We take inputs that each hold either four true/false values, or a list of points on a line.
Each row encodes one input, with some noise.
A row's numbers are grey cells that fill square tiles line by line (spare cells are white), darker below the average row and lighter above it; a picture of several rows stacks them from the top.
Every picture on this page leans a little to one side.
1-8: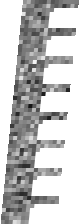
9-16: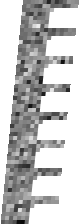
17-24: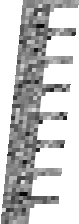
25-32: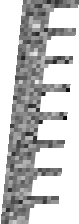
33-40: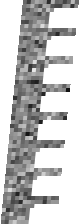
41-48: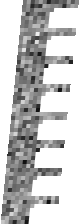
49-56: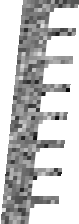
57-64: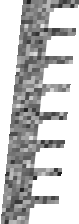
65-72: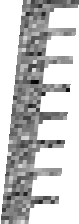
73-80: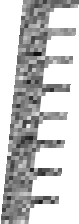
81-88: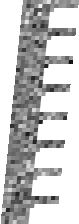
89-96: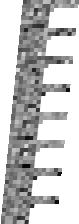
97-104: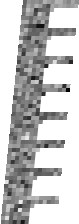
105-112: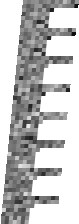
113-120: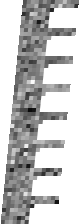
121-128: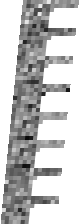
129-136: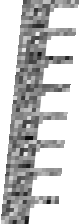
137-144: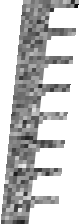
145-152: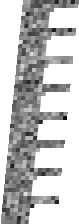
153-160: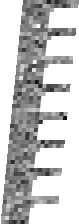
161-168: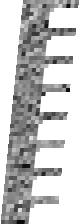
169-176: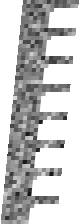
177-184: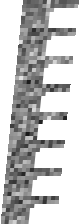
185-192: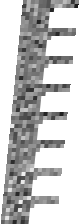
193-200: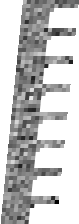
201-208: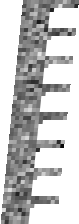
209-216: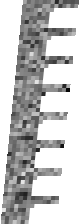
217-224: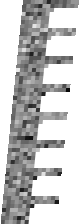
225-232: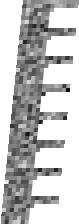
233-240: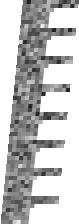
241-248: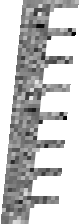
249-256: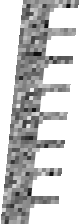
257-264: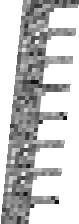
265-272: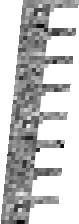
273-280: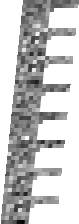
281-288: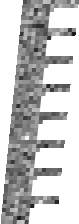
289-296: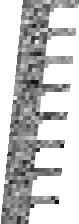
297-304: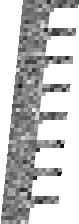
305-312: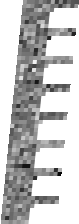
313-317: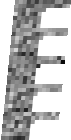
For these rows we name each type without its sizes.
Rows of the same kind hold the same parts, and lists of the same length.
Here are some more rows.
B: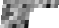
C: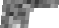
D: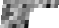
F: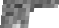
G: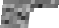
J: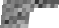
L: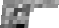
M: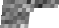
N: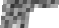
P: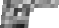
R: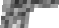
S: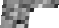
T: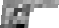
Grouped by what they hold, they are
B, D
C, F, N, R
G, J, M
L, P, S, T

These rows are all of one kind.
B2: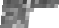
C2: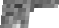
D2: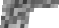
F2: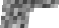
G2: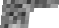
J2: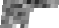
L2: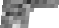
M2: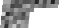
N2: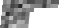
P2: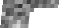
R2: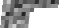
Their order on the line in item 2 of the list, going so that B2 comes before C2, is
J2, F2, L2, M2, B2, R2, C2, G2, D2, P2, N2.
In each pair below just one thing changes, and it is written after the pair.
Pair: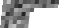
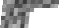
the place on the line in item 1 of the list
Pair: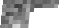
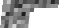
the place on the line in item 1 of the list
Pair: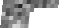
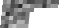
the place on the line in item 1 of the list
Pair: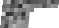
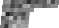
the place on the line in item 2 of the list
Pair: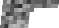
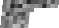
the place on the line in item 2 of the list
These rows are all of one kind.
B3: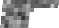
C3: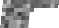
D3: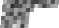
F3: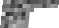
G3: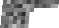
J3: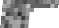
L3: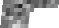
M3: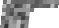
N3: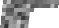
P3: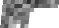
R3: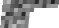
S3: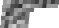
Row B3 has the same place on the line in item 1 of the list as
C3, J3, M3 and N3.
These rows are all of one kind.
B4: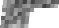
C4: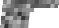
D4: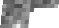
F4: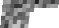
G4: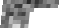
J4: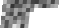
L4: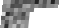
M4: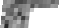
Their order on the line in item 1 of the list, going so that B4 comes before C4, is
D4, G4, L4, F4, J4, B4, M4, C4.
